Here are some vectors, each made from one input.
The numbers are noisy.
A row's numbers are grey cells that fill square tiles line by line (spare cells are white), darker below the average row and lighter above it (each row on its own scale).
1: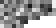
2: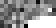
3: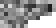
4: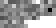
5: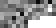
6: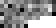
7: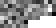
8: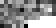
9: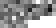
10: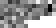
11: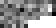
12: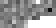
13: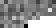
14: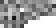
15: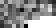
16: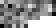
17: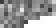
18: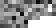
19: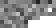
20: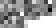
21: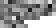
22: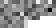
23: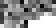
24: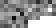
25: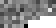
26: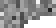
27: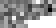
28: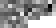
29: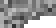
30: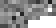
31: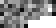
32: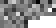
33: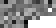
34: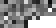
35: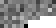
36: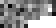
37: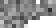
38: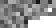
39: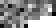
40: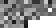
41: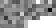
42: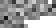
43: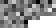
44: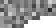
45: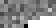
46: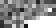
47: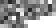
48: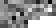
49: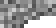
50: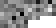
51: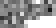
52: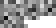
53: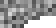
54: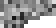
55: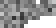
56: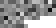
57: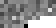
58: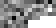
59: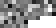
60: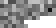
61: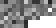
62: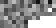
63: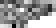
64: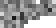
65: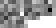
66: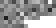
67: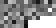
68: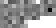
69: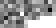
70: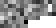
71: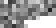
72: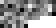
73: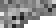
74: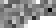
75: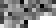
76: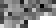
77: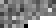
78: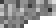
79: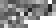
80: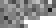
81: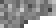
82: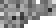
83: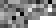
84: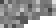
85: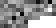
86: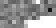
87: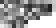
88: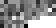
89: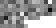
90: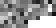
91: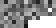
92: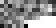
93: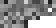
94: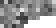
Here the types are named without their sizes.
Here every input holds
a list of items, each a point on a line and a true/false value.
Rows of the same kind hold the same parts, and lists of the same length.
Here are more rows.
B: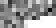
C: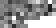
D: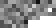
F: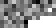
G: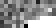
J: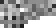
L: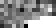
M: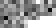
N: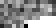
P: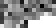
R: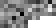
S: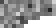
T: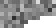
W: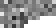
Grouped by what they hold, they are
B, C, J, M, S, T, W
D, F, G, L, N, R
P

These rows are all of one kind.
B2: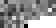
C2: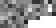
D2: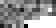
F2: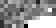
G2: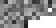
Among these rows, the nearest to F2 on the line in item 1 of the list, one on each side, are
B2 and D2.
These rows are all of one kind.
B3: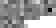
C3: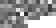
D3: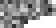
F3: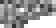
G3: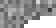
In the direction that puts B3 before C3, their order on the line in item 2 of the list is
B3, G3, D3, C3, F3.
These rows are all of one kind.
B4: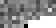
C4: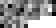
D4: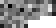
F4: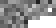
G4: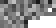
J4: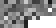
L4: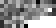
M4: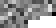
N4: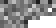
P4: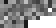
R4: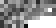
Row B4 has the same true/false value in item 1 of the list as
C4, D4, L4 and R4.
